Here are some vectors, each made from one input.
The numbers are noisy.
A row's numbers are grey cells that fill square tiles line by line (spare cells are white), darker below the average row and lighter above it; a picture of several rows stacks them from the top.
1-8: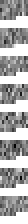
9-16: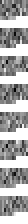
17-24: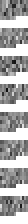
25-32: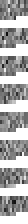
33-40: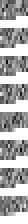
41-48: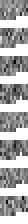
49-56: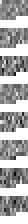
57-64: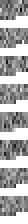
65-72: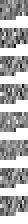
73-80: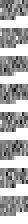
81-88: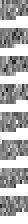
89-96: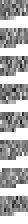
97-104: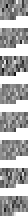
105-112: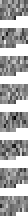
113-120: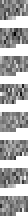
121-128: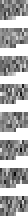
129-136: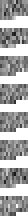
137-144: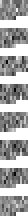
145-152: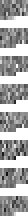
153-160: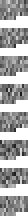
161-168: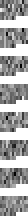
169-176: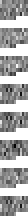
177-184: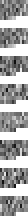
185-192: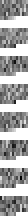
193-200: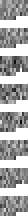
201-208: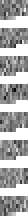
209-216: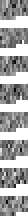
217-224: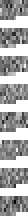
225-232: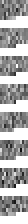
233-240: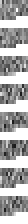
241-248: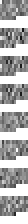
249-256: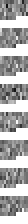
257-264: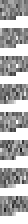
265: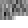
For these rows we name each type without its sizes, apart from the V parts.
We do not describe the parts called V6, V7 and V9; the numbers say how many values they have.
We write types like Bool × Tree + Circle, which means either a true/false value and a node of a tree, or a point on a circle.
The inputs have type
Bool × V7 + List(Line) + V6 × V9.
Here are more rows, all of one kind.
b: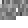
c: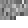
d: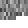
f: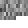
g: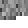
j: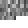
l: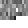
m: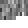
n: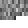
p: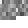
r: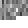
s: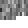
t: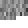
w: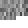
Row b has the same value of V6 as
d, l and n.
